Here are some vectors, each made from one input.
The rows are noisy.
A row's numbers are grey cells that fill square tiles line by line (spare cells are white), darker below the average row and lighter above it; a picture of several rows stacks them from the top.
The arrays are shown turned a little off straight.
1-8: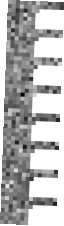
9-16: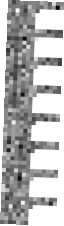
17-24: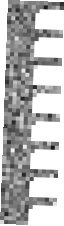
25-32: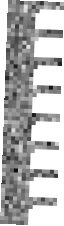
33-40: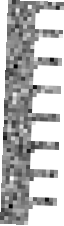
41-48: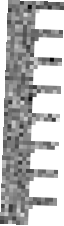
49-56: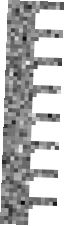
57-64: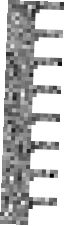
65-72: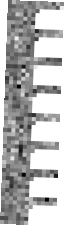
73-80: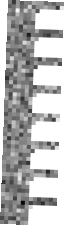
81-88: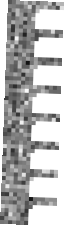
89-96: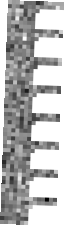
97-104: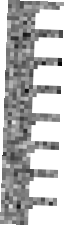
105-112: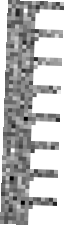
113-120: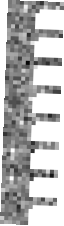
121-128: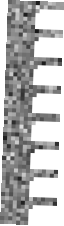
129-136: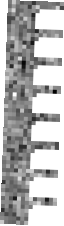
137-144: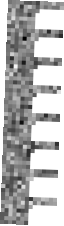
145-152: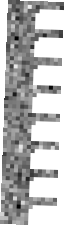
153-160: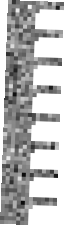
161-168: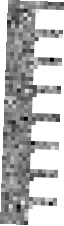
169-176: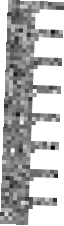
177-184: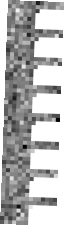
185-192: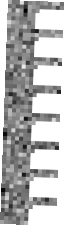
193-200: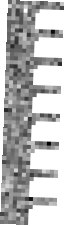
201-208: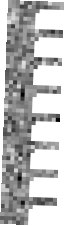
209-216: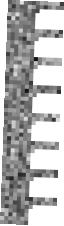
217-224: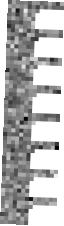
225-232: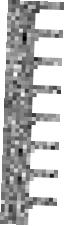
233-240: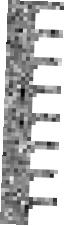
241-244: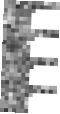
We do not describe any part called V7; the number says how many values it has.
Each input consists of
a node of an 11-node tree, together with either a point on a 13-point line, or a value of V7.
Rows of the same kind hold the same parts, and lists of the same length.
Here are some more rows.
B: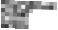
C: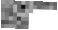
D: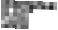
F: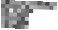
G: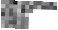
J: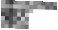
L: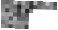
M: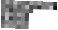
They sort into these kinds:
B, D, F, L
C, G, J, M

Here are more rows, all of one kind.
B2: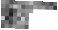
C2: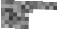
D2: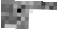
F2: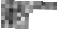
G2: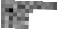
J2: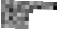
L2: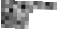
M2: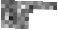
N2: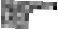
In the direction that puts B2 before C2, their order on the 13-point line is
D2, F2, N2, J2, G2, L2, B2, C2, M2.
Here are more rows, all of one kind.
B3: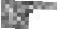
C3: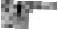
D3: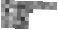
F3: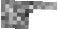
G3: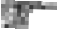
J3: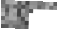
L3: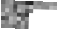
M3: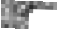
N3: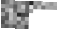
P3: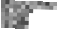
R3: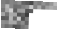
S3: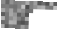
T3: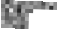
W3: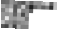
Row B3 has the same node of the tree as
F3, L3, N3 and R3.
